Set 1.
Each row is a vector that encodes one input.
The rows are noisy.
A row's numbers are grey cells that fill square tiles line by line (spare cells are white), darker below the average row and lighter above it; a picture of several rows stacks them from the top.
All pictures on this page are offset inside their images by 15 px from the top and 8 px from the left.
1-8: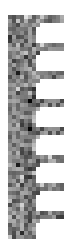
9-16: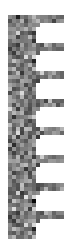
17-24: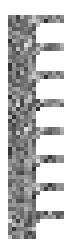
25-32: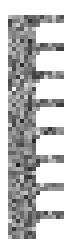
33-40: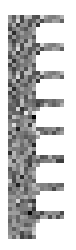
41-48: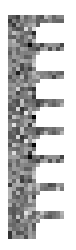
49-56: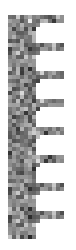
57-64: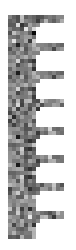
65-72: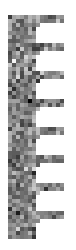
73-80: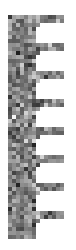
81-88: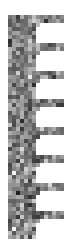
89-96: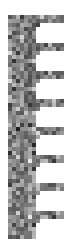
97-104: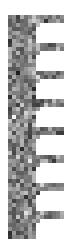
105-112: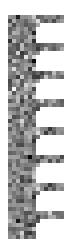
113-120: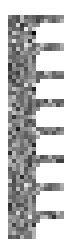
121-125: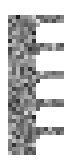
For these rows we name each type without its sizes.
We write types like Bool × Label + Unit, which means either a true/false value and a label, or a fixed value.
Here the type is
Circle.
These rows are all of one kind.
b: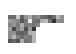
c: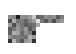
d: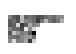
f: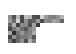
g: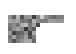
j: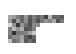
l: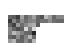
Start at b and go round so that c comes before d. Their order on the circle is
b, c, l, d, j, g, f.
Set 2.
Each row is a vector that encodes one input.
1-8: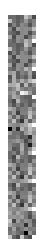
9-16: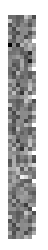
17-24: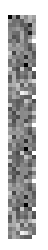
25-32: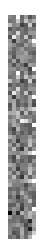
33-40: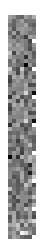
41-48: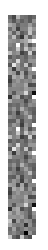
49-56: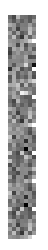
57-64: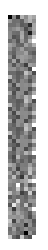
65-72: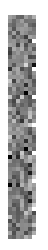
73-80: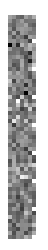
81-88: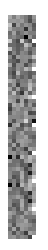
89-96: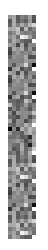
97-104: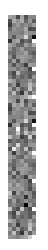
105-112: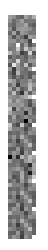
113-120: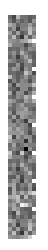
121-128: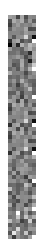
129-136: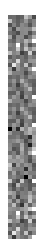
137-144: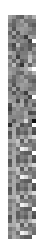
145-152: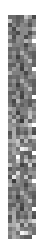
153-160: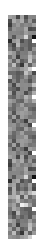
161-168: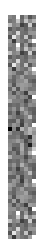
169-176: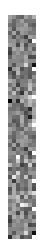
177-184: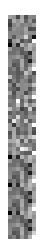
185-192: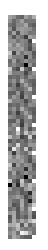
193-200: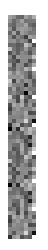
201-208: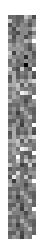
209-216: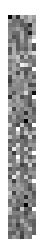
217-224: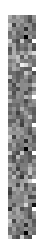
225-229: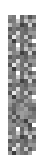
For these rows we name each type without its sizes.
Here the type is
Tree.
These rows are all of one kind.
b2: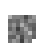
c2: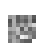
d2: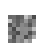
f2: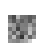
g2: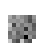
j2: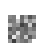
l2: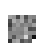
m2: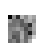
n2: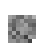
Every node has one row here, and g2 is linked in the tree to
n2.
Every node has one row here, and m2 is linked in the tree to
d2.
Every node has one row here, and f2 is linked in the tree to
b2 and j2.
